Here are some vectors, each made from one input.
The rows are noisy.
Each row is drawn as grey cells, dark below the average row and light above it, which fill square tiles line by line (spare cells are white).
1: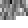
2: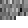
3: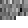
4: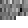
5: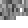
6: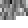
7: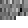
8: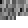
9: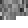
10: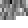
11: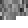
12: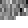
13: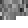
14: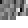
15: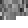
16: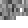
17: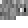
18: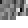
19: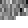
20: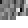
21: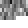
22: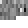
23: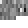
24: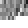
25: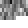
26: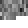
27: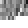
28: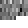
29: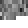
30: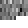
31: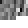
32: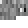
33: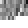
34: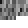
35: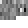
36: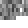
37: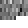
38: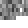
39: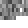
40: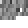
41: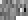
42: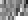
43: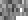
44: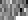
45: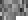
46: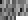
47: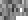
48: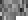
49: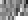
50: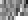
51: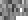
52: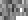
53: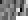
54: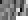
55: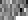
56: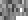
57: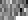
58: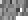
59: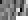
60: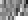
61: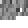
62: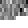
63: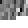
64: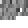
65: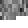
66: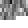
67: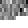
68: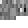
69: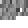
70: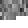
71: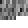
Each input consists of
a point on a 5-point line and a true/false value.
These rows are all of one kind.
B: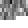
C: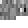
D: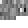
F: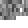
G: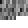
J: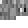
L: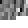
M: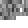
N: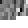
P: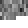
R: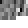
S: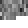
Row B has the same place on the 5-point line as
L, N and R.
